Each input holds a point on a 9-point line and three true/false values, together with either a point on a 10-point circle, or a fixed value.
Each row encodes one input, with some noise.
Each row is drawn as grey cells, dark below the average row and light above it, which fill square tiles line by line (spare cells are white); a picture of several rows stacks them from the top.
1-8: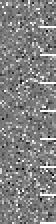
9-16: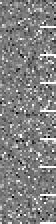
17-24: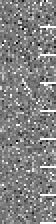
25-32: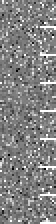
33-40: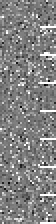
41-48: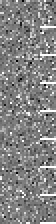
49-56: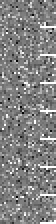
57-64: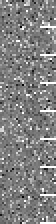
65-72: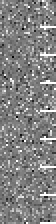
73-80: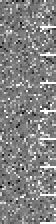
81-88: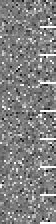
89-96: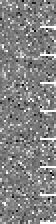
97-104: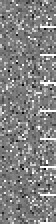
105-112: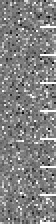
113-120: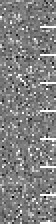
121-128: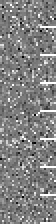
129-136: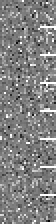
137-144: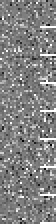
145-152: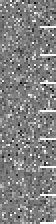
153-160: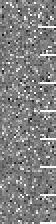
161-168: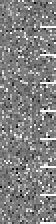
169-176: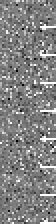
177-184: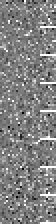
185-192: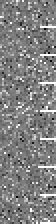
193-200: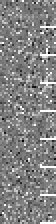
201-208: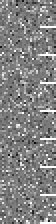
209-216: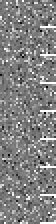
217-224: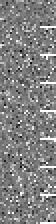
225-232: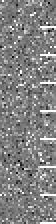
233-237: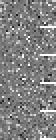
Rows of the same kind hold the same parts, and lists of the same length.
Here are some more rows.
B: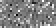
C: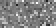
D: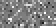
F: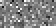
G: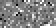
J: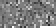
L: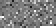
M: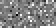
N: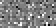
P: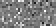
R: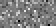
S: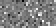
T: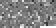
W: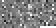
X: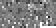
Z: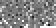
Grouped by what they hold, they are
B, D, F, G, M, N, S, W, X, Z
C, J, L, P, R, T

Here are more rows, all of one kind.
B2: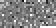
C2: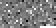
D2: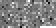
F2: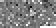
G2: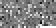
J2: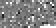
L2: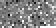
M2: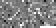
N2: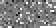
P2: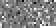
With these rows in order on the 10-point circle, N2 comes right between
C2 and L2.
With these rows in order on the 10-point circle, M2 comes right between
J2 and L2.
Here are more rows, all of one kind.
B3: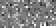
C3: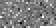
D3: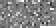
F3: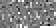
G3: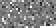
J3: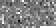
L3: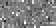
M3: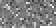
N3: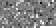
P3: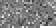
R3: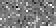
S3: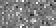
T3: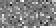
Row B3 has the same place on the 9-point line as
D3 and S3.
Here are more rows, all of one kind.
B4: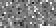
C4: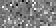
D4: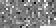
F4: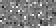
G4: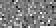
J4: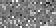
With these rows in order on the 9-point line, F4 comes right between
B4 and D4.
